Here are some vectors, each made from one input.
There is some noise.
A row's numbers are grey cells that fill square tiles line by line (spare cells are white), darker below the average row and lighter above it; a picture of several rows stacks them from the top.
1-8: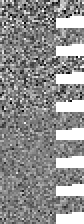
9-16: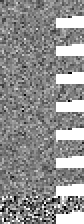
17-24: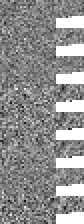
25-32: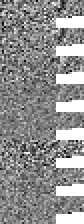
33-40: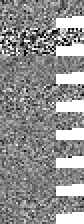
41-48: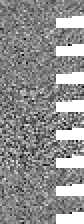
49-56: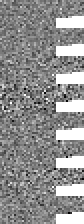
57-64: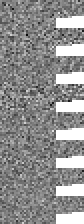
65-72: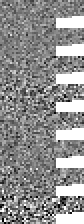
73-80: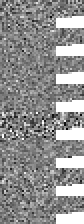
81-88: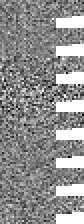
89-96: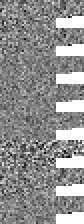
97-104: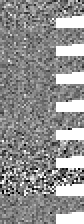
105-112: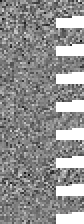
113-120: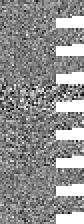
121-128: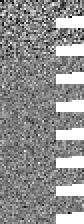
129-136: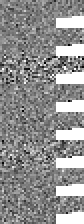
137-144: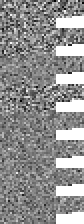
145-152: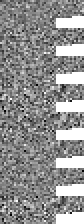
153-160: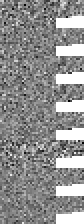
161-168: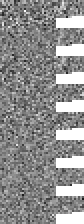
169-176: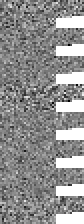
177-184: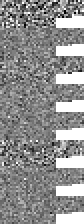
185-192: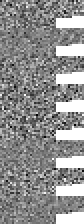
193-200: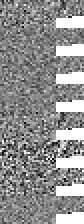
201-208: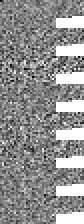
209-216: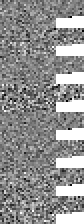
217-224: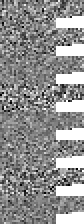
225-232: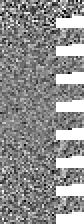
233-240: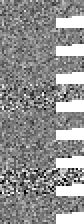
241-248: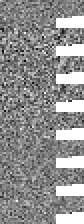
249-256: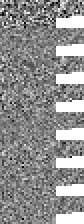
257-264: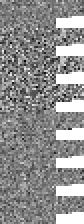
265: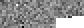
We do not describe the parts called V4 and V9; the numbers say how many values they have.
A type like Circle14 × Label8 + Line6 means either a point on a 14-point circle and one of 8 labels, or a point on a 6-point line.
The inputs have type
(Circle6 + V4) × V9 + Circle10 × Label10.
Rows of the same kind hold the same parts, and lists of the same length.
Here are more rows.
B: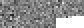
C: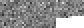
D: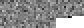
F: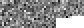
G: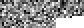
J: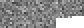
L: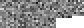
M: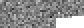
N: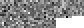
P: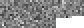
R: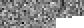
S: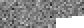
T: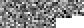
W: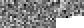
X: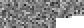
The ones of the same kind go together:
B, C, F, J, N, P
D, G, L, R, T
M, S, W, X

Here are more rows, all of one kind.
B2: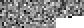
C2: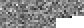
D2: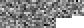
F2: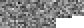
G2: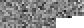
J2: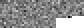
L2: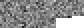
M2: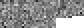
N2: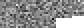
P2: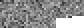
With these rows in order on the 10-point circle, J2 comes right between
D2 and M2.
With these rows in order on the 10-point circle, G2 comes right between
C2 and M2.
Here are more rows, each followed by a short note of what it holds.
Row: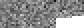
a point on a 6-point circle and a value of V9
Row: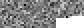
a value of V4 and a value of V9
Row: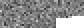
a point on a 6-point circle and a value of V9
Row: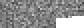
a point on a 6-point circle and a value of V9
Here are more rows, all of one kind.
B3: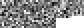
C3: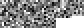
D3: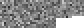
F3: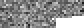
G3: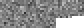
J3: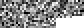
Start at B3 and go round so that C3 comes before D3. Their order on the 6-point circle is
B3, C3, F3, J3, G3, D3.
